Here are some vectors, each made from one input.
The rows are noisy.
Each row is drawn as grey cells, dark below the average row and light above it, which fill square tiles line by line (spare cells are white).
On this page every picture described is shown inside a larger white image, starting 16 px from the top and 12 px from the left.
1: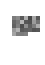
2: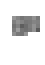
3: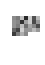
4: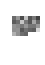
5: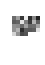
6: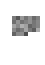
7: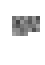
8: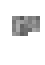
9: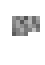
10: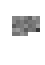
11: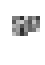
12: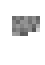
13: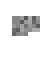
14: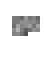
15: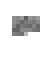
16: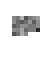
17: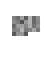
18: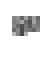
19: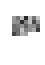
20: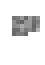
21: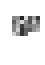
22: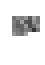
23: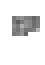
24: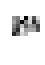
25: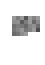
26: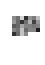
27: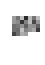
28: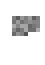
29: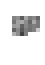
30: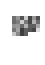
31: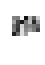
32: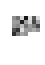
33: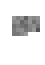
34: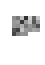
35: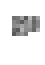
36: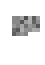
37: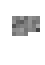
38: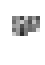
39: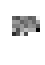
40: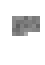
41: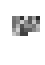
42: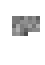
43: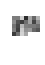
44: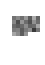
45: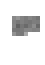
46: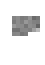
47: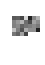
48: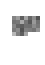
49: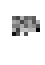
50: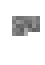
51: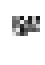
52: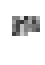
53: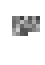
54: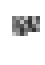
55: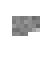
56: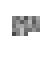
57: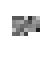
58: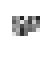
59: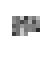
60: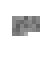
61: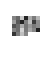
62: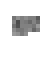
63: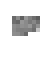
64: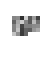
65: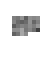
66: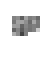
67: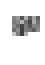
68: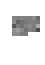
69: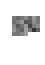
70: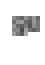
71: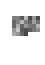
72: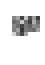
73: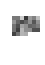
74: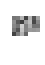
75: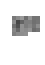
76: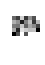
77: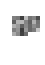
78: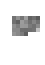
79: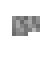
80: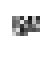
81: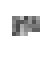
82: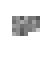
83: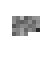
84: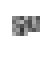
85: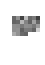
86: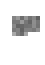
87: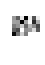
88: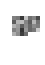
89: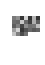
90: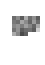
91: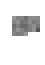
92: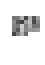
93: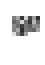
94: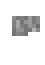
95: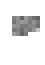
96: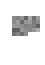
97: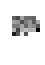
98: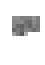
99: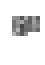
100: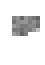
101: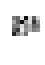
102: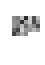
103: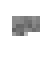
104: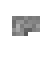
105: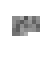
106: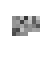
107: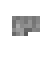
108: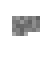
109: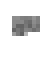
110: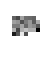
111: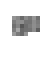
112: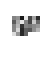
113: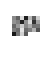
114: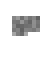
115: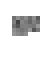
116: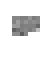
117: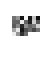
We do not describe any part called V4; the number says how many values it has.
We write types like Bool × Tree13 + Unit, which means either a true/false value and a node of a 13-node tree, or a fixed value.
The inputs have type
List2(Bool × V4).
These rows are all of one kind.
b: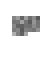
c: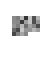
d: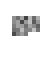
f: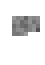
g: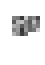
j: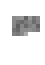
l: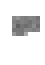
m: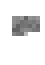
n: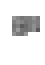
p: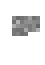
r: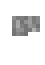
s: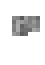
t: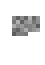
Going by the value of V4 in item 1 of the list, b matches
c, j and l.
